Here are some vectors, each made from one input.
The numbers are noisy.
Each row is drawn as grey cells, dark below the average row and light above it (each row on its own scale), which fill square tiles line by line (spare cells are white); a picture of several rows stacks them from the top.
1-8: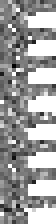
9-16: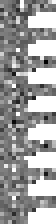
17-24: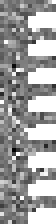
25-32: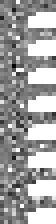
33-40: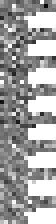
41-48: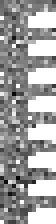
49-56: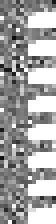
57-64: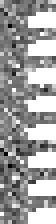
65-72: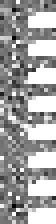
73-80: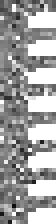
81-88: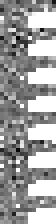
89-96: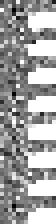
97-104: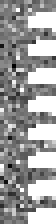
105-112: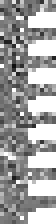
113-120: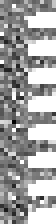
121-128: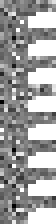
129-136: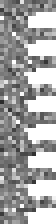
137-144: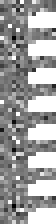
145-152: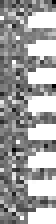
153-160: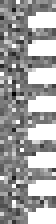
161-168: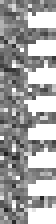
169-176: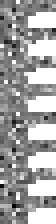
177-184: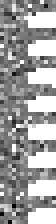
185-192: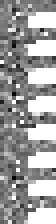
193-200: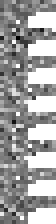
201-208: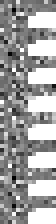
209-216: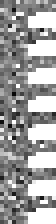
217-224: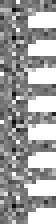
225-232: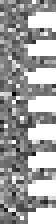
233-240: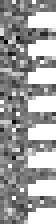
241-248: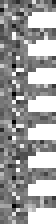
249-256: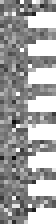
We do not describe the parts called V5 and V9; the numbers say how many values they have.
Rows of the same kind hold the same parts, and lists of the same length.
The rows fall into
3 kinds.
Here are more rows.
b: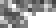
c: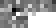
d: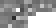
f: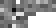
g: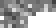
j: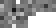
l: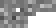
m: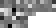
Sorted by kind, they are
b, d, g
c, f, j, m
l

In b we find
one of 10 labels and a point on a 7-point line.
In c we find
a true/false value and a value of V5.
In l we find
one of 10 labels and a value of V9.
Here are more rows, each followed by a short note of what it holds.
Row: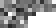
one of 10 labels and a value of V9
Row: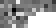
a true/false value and a value of V5
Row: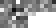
a true/false value and a value of V5
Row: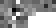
a true/false value and a value of V5
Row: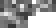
one of 10 labels and a value of V9
